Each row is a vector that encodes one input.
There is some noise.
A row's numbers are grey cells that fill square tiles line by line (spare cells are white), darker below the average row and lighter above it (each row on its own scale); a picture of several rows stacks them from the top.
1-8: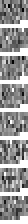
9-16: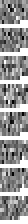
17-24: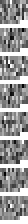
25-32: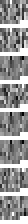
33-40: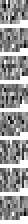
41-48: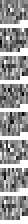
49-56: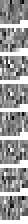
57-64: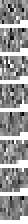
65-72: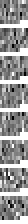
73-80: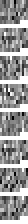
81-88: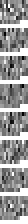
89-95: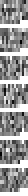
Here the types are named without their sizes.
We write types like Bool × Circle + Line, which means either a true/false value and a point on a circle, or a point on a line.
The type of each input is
Bool × Bool × Bool × Bool + List(Line).
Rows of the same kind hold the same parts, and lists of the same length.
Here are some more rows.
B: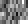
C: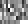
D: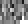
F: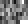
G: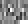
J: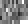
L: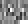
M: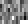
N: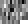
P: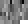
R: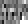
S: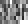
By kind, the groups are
B
C, D, G, L, M, N, P, R
F, J
S

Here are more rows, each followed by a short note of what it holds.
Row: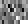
four true/false values
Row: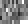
a list of one item
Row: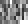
the empty list
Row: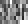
the empty list
